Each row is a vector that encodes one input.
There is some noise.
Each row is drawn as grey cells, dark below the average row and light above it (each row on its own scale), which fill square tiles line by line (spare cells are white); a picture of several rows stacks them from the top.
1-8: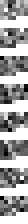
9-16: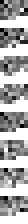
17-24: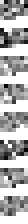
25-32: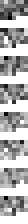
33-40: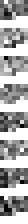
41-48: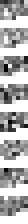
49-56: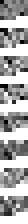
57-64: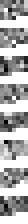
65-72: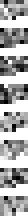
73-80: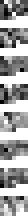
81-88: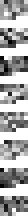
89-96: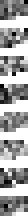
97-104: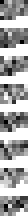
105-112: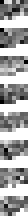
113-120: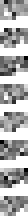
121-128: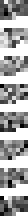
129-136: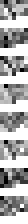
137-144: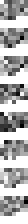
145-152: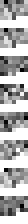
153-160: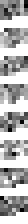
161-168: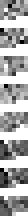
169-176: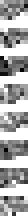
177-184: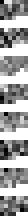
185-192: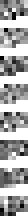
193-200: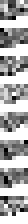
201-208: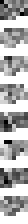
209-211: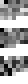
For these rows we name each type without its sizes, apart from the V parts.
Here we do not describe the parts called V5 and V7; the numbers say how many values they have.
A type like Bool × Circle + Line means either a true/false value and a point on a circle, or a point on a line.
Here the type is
(Bool × Bool × Bool + V7) × Line × Line + V5.
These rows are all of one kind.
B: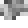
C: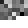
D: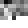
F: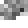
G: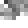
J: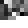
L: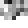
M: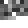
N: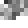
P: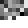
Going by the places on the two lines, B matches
C, F, J and P.
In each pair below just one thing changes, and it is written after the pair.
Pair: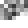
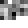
one of the three true/false values
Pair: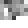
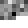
one of the three true/false values
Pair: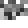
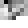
the place on one of the two lines
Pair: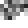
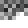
one of the three true/false values
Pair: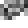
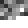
the place on one of the two lines
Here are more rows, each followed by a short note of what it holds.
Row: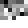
a point on each of two lines and three true/false values
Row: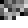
a value of V5
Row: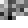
a value of V5
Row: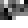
a value of V5
